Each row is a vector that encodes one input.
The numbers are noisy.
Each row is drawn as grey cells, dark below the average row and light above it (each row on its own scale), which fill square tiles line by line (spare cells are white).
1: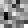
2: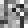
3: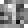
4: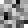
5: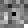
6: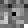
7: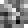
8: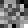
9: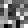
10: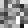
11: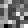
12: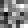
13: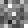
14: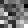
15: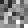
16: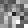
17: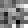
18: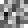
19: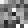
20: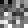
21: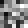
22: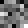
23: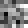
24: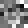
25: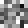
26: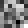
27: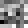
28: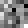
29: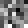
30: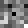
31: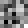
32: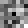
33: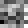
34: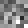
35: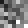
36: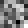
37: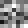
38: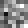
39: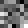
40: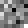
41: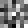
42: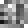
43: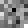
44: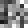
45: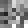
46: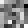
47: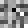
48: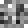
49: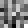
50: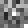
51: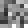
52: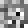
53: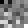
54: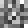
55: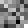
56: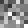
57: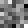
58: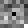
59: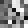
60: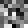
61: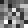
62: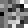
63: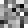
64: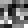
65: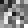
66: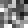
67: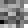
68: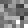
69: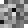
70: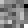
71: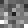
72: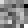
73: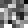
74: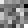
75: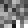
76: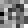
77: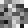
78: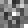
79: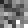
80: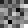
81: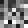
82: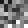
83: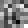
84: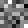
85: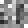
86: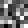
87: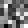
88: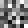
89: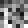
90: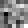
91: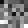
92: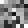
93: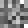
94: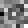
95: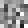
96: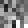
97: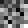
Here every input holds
a point on a 6-point circle, together with either one of 7 labels, or a point on a 6-point line.
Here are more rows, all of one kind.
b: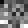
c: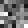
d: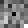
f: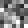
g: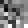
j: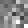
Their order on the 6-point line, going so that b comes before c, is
j, d, b, g, c, f.
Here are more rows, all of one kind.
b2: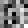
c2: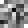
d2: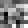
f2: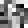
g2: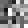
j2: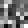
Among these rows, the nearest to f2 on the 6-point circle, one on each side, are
c2 and g2.
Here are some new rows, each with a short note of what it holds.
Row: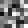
a point on a 6-point circle and one of 7 labels
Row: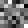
a point on a 6-point circle and one of 7 labels
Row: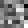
a point on a 6-point circle and one of 7 labels
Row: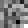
a point on a 6-point circle and one of 7 labels
